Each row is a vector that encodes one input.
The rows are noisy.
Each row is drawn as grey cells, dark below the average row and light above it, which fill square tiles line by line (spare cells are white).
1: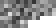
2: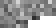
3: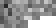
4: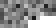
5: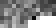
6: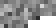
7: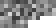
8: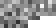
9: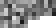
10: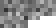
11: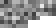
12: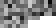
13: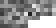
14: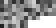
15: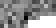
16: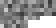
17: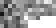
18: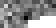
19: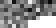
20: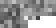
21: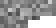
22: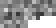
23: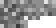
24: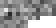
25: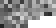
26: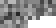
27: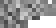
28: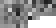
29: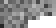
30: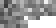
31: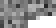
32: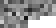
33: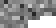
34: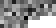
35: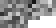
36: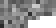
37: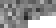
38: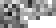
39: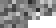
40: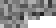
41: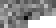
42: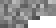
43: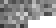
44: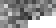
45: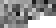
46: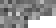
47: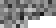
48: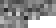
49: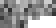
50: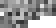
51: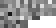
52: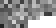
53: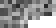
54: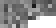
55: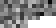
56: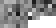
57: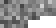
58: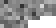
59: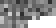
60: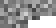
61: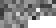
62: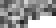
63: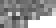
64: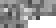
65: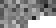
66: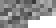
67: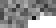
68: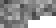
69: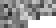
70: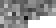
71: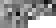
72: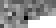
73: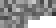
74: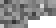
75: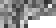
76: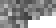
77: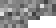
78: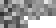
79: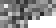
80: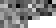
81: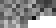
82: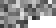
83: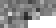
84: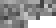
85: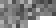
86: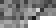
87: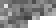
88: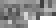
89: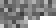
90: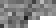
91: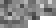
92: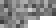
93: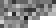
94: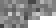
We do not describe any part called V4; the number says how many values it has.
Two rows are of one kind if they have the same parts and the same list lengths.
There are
3 kinds of row.
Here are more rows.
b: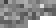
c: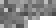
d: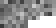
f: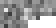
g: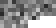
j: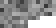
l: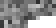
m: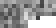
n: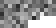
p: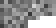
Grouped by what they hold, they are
b, c, g
d, j, l, p
f, m, n

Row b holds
a point on a 6-point circle and a value of V4.
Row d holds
a point on a 5-point line and a true/false value.
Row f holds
two values of V4.
